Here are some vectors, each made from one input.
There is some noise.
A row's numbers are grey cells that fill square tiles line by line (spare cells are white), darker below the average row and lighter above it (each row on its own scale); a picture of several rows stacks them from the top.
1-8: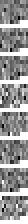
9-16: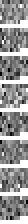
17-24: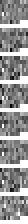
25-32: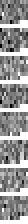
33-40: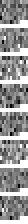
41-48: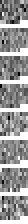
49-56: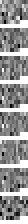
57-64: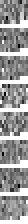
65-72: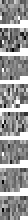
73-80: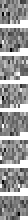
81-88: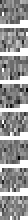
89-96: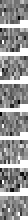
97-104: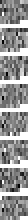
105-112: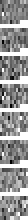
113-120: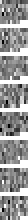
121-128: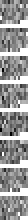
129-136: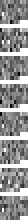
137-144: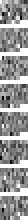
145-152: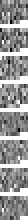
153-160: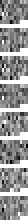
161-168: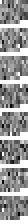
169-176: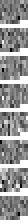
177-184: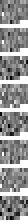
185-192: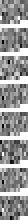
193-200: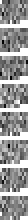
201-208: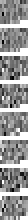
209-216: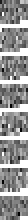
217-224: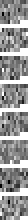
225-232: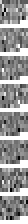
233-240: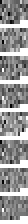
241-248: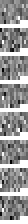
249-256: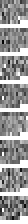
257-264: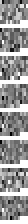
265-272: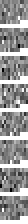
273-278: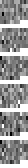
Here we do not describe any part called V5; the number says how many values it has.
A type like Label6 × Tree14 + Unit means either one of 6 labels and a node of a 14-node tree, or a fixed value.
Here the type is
List2(Circle6 × V5).
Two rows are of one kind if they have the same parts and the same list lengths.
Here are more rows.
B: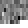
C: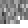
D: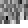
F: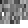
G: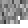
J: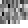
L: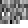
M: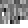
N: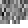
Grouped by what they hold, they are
B, F, L, M
C, G, J, N
D

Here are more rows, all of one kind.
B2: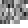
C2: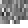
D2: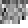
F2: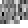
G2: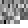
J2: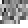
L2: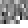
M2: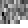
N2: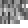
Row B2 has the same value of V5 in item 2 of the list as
F2, J2 and N2.
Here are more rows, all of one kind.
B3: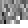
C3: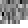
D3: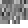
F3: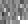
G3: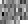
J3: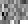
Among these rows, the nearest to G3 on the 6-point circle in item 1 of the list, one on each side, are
D3 and J3.
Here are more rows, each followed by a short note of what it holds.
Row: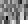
the empty list
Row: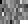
a list of one item
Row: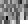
the empty list
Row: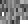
a list of one item
